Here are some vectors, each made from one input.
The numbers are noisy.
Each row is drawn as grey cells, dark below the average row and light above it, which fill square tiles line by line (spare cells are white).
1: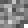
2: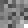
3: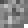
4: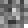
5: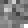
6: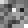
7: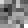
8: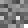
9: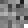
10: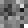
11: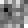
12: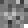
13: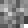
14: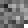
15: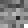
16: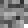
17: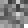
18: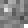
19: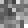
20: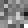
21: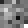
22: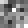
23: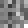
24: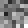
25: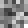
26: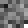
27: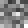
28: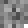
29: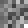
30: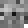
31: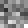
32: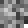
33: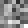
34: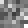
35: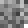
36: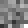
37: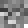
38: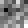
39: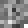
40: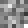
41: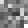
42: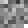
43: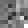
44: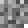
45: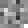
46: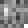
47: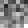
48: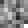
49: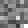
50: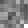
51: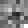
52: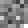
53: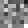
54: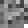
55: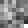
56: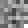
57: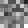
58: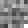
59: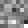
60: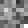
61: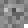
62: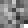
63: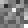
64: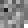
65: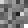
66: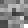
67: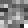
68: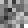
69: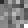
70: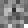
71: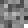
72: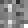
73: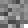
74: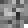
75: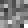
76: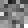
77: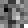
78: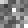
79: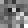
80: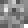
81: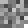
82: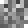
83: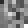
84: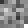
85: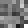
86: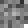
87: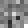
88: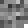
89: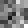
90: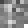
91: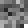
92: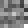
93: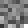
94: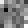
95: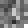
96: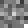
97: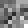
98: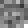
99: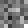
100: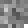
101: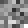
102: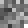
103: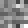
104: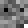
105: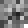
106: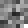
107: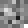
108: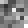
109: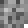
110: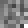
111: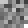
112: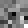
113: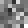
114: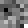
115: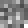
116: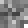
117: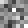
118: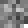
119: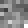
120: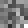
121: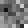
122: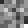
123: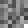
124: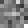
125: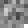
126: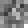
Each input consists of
a true/false value, together with either one of 9 labels, or a node of a 9-node tree.
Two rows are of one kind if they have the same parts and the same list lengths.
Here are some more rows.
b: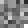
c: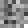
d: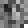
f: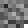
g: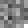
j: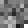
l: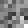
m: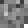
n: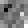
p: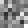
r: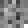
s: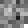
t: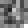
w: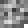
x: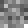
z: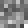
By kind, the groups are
b, c, d, f, j, n, p, t
g, l, m, r, s, w, x, z

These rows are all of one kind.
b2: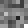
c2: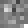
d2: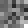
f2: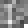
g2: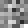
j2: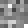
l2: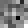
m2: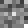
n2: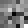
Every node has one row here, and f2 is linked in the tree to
j2.
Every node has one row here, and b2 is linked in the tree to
c2, l2 and m2.
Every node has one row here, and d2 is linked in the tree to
c2 and n2.
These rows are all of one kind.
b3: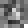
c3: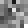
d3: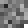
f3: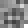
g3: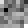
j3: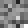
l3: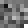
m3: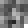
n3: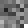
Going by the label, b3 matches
j3 and m3.
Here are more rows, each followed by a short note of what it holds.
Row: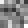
one of 9 labels and a true/false value
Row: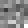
a node of a 9-node tree and a true/false value
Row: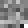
a node of a 9-node tree and a true/false value
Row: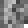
a node of a 9-node tree and a true/false value
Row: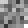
one of 9 labels and a true/false value
